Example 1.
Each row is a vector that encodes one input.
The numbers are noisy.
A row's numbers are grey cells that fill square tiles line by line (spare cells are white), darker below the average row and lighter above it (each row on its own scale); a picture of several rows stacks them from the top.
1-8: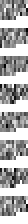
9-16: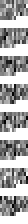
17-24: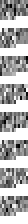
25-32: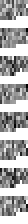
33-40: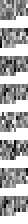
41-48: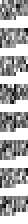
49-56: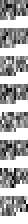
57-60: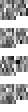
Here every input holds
a point on a 7-point line.
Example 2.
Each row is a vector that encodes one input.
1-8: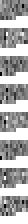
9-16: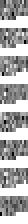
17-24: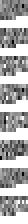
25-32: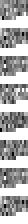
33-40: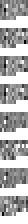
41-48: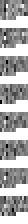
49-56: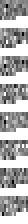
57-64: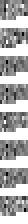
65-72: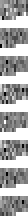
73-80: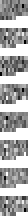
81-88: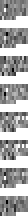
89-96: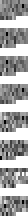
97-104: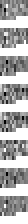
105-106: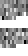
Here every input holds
either a point on a 16-point circle, or a fixed value.
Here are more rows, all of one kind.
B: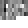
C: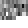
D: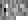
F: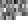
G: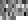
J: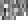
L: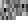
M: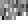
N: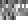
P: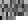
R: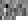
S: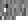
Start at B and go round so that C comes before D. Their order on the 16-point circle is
B, G, N, F, S, R, P, L, C, M, J, D.
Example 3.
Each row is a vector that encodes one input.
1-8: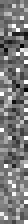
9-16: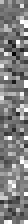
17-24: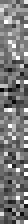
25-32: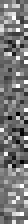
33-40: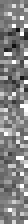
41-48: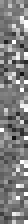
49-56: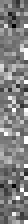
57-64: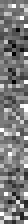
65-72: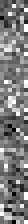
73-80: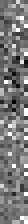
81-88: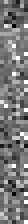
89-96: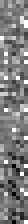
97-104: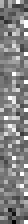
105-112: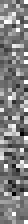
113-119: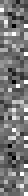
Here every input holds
a point on an 11-point line.
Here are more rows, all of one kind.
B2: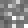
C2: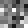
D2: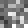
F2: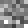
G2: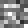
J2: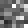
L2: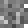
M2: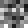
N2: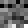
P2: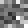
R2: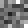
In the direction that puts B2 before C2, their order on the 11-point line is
R2, B2, P2, D2, J2, L2, F2, G2, C2, M2, N2.
